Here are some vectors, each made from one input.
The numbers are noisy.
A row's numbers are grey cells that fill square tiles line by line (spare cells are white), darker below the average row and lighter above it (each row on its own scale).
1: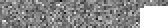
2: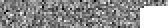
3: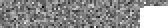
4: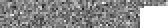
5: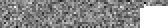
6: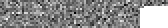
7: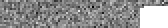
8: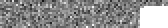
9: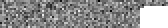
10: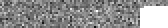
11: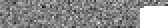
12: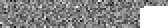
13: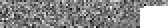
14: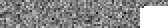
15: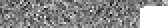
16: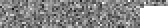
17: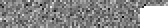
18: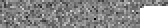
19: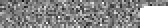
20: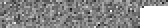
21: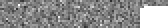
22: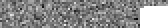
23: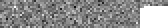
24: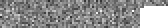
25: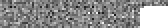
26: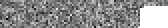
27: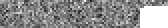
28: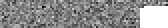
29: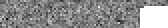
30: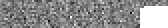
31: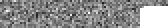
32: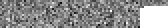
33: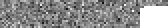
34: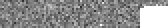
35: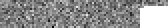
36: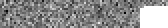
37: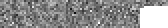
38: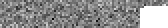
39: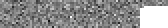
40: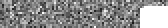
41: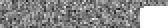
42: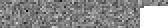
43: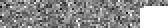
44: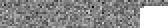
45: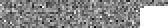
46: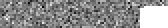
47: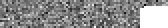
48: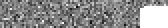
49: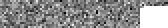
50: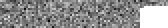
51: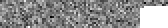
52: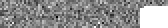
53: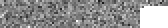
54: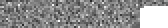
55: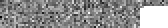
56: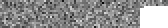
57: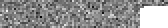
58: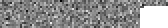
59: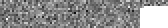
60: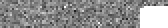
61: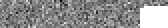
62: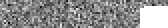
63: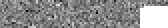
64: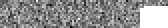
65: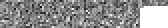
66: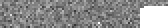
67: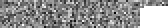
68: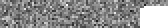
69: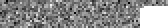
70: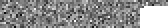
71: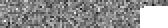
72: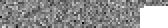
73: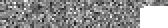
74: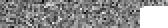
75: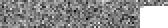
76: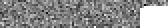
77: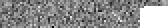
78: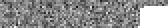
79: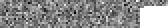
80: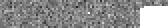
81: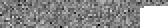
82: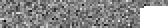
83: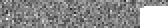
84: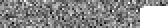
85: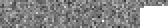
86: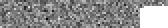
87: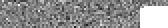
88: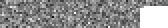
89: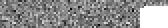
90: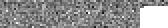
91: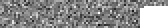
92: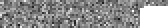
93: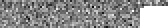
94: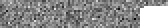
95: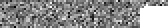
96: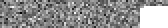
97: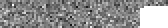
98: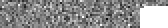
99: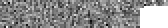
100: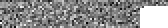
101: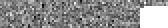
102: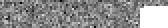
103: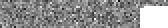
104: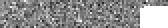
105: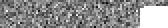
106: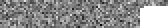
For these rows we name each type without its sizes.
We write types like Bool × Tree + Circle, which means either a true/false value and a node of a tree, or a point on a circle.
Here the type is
Label × Line + Tree.
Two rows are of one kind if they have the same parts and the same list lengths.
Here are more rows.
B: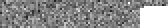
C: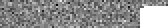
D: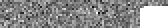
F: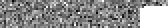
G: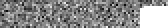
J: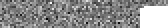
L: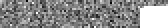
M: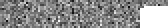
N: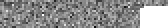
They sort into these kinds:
B, D, N
C, F, G, J, L, M

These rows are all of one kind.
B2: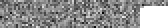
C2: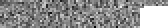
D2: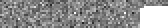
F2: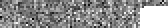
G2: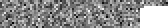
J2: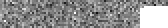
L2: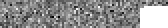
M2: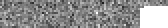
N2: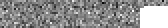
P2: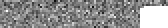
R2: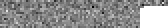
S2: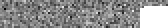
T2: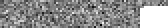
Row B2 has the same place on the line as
F2, N2, R2 and T2.
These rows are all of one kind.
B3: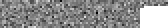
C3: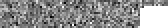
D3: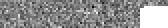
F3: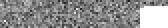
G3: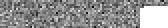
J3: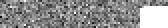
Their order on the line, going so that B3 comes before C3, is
F3, J3, B3, C3, D3, G3.
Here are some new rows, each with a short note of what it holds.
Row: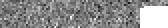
a node of a tree
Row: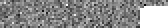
a node of a tree
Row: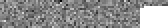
a label and a point on a line
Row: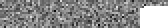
a node of a tree
